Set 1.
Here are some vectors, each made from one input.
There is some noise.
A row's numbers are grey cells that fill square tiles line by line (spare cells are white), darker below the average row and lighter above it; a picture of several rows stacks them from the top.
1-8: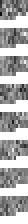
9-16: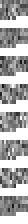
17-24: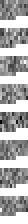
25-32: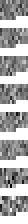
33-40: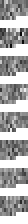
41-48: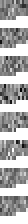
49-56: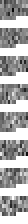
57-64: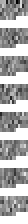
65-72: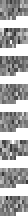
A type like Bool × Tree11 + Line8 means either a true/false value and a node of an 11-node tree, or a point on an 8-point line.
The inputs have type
Bool × Circle8 + Unit.
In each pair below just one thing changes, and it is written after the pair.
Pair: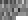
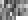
the place on the 8-point circle
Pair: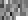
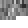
the place on the 8-point circle
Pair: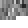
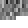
the true/false value
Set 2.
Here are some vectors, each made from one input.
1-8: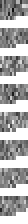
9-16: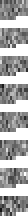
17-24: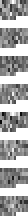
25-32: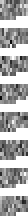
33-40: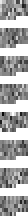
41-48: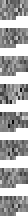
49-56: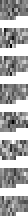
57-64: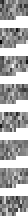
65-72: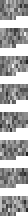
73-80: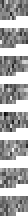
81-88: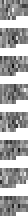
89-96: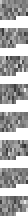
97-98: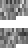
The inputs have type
Bool × Circle8 + Unit.
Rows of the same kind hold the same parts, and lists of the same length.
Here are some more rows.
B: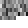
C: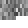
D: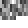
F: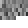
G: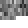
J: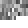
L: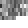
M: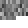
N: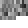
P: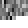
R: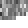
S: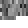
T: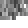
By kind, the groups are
B, C, F, G, J, L, M, N, P, R, S, T
D

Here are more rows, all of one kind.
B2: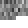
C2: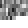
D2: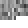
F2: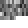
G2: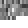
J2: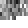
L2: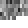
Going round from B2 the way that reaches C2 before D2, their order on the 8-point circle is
B2, L2, J2, C2, D2, F2, G2.
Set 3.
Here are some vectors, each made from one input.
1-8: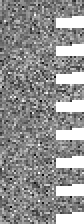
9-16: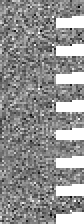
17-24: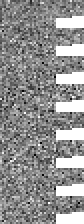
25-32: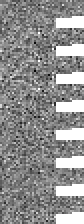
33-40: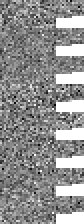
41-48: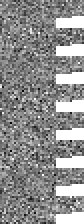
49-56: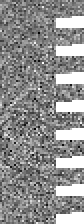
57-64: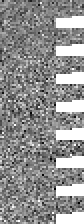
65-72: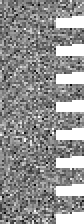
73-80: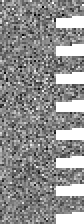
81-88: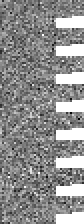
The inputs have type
Tree8 + Tree10.
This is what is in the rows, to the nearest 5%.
About 45% of them hold a node of an 8-node tree. The rest hold a node of a 10-node tree.
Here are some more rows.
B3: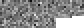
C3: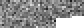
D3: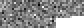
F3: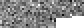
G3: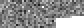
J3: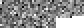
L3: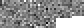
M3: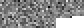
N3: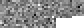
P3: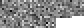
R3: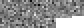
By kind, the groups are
B3, D3, G3, J3, M3, R3
C3, F3, L3, N3, P3

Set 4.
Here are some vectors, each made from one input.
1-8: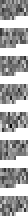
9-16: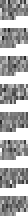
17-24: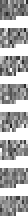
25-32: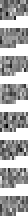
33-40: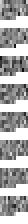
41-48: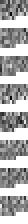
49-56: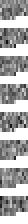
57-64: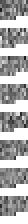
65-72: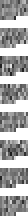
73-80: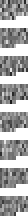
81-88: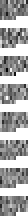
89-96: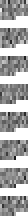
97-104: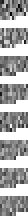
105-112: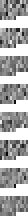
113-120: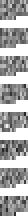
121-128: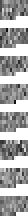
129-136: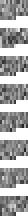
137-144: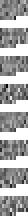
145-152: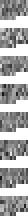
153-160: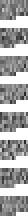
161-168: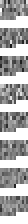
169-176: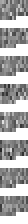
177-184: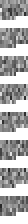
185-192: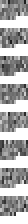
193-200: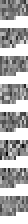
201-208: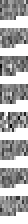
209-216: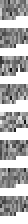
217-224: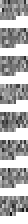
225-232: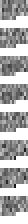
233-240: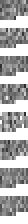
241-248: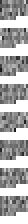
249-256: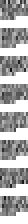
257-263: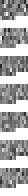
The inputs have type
Bool × Circle8.
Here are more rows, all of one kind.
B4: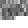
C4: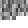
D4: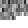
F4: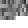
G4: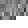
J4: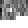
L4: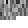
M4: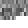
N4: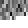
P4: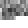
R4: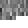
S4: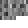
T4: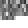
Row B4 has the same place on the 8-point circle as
M4 and P4.
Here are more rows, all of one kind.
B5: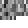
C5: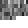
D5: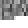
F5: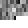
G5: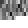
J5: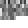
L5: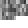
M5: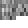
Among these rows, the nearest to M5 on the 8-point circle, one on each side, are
J5 and L5.
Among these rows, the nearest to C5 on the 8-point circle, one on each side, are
D5 and G5.
